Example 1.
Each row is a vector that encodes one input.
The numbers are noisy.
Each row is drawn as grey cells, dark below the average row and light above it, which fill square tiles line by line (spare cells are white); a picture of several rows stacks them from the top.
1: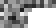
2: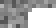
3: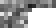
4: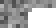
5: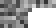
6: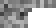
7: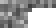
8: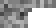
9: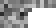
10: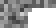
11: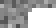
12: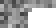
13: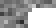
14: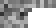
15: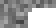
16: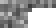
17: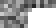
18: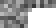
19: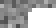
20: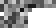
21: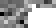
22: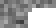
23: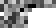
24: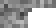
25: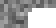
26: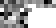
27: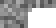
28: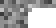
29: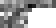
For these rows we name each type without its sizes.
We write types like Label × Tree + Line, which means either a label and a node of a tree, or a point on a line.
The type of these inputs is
Circle.
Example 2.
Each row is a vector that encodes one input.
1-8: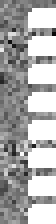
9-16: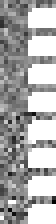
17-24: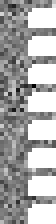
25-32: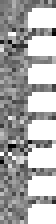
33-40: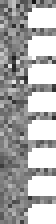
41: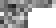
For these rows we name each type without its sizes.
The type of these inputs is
Line.
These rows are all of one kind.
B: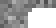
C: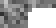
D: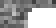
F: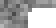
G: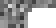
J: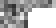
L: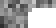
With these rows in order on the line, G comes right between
B and F.
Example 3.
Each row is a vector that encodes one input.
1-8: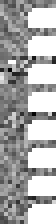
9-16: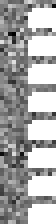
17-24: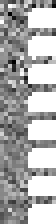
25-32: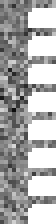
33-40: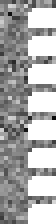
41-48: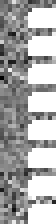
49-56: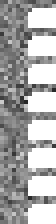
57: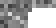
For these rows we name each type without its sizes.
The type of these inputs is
Line × Line.
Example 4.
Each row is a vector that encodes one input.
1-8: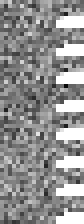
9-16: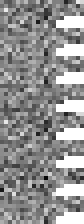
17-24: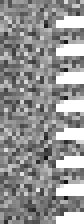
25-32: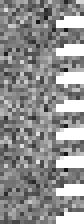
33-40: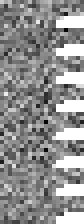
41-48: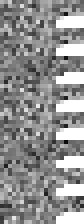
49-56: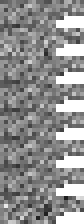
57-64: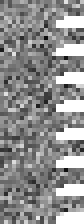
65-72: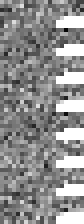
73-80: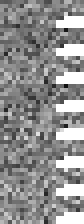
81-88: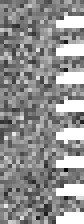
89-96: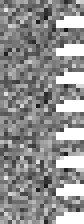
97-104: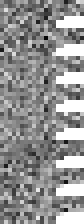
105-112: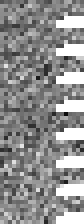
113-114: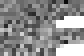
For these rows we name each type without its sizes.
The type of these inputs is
Line.
